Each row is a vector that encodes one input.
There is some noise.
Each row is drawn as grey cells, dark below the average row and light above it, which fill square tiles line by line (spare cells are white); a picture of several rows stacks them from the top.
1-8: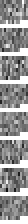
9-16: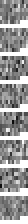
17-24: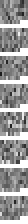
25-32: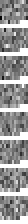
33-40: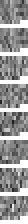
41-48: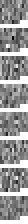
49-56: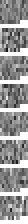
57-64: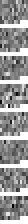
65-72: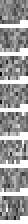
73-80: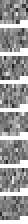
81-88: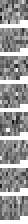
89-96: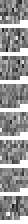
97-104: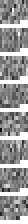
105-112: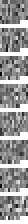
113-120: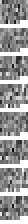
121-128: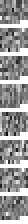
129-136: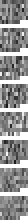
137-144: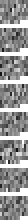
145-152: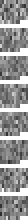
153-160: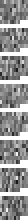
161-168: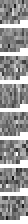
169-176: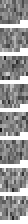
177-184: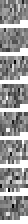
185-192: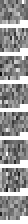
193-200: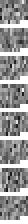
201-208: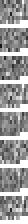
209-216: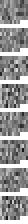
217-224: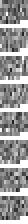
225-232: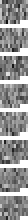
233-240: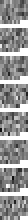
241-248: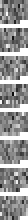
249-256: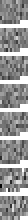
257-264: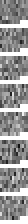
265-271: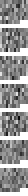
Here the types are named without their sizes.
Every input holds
a node of a tree and a true/false value.
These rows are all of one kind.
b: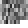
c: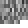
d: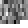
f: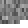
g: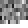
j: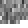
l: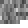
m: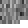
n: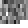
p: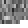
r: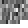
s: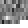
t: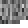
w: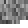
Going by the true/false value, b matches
j, l and r.
